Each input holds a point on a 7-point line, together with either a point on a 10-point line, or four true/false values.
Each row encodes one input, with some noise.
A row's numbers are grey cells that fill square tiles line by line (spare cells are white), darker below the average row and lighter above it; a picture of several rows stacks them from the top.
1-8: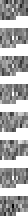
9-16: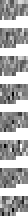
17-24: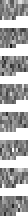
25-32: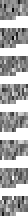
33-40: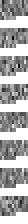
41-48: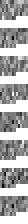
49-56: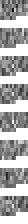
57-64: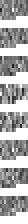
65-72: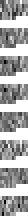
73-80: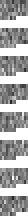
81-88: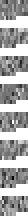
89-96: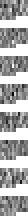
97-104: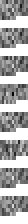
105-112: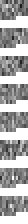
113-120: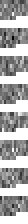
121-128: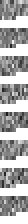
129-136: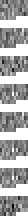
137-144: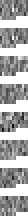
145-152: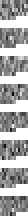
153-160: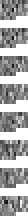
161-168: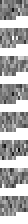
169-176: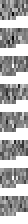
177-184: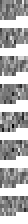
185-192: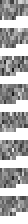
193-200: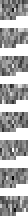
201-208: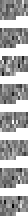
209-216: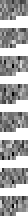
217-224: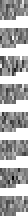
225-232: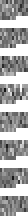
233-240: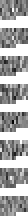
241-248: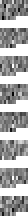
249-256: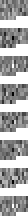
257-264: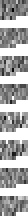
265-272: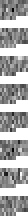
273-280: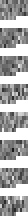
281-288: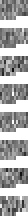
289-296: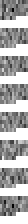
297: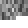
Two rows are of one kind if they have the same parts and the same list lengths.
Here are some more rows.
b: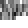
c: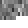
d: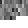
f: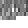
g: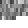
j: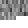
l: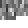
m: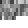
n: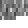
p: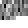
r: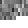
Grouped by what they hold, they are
b, p
c, d, f, g, j, l, m, n, r

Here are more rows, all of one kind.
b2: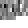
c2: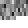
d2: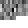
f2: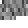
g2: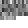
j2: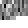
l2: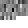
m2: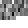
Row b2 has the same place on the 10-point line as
j2 and l2.
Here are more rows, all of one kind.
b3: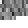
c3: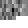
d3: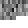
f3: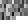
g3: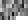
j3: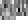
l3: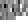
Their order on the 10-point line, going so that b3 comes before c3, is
g3, d3, b3, c3, f3, l3, j3.
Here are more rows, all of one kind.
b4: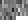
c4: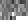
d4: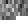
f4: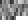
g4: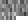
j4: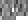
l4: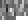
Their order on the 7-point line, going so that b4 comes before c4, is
f4, l4, b4, c4, g4, j4, d4.
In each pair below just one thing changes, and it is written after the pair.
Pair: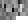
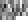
the place on the 7-point line
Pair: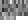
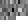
the place on the 7-point line
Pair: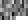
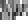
the place on the 7-point line
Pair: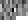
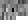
the place on the 10-point line
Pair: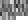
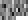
the place on the 10-point line
